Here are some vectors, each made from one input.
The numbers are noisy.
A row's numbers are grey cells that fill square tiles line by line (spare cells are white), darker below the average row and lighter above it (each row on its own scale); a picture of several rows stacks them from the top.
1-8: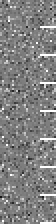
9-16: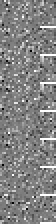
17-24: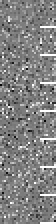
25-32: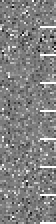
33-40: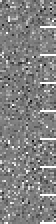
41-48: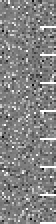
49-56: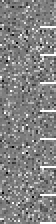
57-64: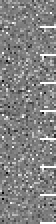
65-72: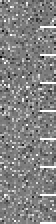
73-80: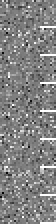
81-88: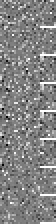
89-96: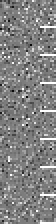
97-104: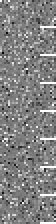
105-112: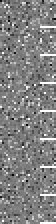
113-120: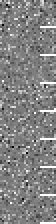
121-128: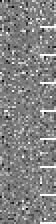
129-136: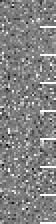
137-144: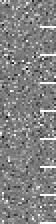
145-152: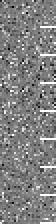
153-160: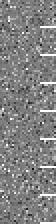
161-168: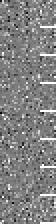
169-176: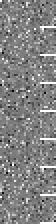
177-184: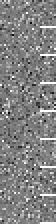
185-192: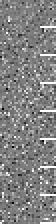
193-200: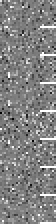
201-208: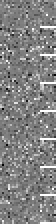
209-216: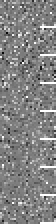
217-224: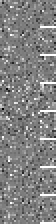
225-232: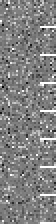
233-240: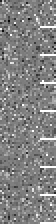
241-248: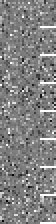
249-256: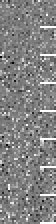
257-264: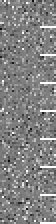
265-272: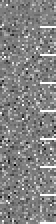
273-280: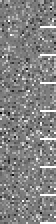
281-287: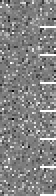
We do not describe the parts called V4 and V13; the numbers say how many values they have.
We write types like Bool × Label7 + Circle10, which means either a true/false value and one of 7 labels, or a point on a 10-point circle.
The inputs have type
Bool × Bool × Bool × (Label5 × V4 + V13) + Unit.
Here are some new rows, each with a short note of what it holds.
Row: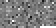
a fixed value
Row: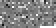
three true/false values and a value of V13
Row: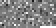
three true/false values and a value of V13
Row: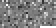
one of 5 labels, three true/false values and a value of V4
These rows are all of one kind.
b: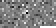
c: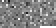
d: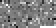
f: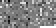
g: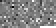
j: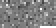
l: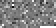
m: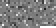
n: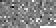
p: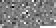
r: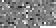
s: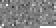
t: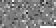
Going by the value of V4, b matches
d, r and t.
